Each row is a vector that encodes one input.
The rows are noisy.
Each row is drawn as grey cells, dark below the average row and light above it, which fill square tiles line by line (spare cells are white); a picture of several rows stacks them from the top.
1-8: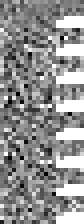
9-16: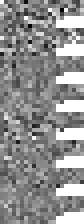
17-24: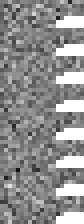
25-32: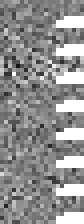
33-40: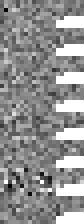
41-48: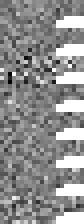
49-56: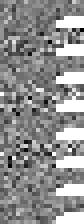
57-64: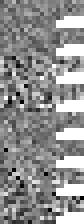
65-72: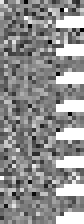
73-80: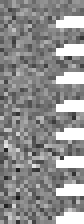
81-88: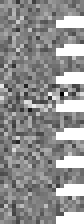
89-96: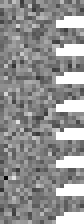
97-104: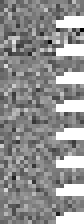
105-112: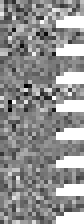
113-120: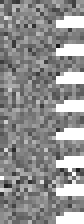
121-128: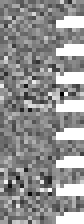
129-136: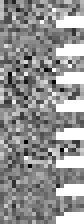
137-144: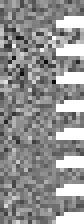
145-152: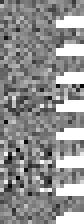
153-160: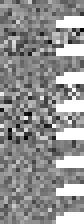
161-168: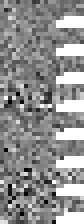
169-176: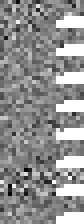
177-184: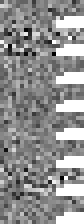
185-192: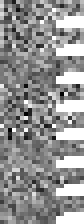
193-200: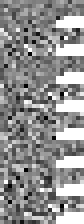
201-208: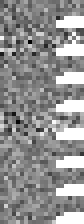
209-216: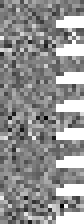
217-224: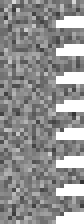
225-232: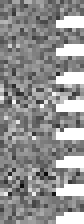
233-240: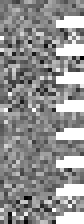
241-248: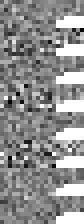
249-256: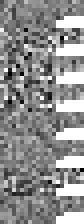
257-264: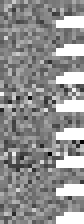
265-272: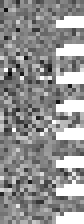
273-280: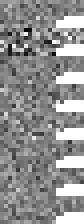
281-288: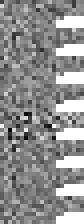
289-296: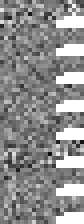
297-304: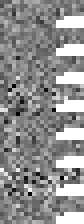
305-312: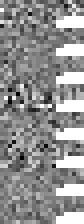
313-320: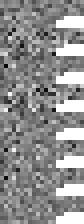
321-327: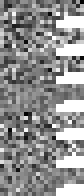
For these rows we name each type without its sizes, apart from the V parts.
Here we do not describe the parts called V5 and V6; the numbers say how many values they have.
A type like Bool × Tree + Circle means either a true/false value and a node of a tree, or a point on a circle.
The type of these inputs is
Label + (Tree + V6) × V5.
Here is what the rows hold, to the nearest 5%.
About 30% of them hold a label. The rest hold a value of V5, together with either a node of a tree, or a value of V6.
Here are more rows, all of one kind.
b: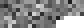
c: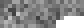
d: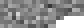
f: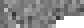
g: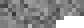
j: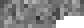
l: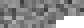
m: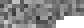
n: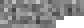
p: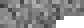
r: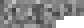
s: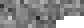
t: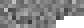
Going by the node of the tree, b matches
c, g, j and m.
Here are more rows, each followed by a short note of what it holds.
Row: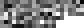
a label
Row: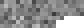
a value of V5 and a value of V6
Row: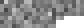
a value of V5 and a value of V6
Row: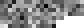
a label
